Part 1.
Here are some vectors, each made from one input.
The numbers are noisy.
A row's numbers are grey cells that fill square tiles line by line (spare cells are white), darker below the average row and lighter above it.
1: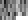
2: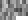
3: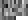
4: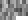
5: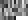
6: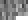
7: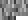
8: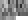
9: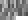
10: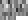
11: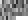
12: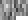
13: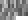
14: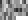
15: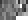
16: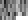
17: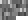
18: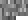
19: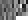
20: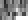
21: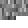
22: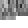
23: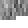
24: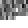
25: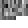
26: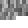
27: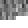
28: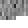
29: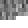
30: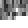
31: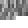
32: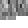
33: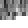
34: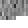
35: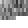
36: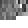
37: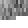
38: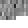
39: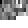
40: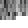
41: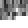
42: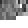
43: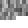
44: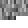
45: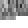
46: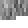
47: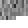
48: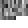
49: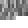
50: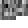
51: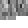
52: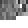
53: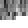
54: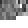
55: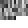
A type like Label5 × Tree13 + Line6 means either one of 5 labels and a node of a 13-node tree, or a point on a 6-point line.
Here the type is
Tree9.
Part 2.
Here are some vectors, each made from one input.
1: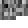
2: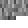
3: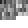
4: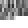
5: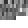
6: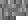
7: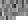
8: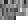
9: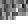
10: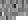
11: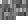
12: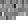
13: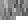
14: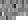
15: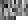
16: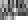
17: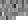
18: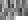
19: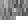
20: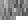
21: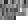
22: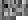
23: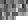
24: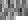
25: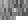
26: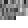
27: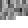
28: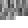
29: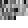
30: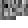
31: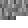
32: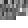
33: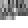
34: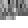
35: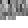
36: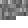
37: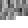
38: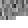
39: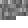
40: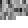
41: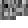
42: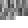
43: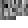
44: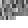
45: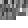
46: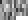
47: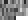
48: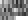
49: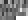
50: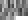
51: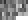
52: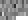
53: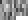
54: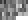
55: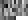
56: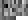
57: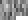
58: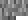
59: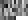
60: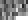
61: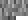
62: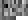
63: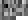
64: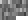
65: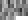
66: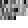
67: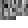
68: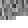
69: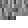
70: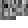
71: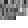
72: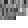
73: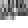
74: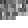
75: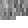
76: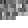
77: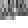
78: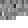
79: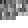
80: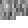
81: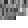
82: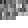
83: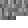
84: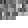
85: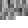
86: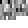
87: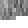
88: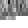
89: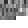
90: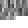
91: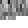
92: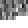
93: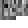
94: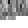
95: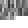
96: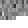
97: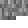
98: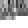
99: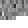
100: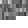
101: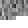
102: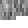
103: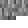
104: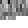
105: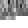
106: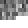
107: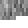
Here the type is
Tree8.
